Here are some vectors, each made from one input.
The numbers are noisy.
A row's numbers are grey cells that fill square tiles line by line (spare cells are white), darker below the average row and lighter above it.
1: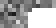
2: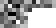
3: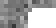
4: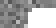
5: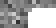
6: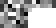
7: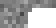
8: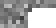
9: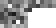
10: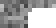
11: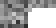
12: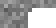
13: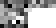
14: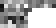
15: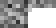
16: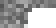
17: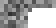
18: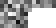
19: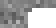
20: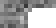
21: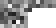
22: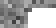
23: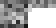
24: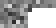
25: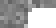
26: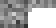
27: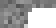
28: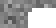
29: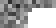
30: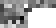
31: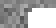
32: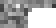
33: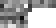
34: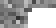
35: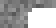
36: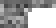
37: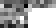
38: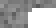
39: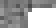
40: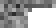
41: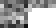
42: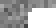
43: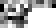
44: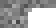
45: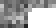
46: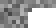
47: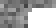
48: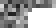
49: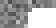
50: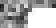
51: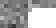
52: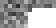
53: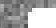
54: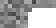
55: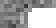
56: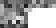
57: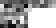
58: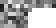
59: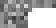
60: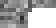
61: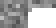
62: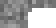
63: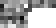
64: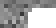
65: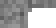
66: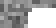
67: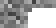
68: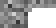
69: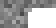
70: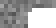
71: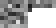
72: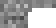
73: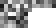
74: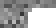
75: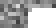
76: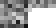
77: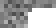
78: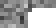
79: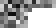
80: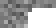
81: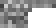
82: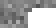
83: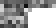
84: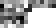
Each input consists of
a point on a 6-point line, together with either a fixed value, or one of 6 labels and a true/false value.
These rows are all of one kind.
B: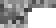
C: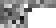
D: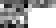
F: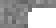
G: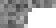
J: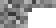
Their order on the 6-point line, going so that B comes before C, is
G, J, B, D, F, C.
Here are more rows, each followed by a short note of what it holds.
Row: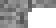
a point on a 6-point line
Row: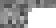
a point on a 6-point line
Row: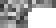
a point on a 6-point line
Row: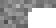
one of 6 labels, a point on a 6-point line and a true/false value
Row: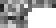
a point on a 6-point line
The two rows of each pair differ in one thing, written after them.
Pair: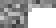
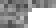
the place on the 6-point line
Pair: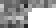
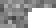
the place on the 6-point line
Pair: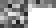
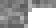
the label
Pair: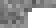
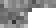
the true/false value
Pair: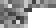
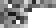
the label
